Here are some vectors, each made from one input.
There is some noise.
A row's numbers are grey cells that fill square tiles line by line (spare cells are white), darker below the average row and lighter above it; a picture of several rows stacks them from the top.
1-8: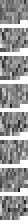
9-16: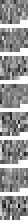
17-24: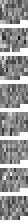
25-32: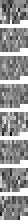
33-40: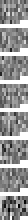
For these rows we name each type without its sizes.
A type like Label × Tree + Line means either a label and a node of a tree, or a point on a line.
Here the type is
Label + Line × Line.
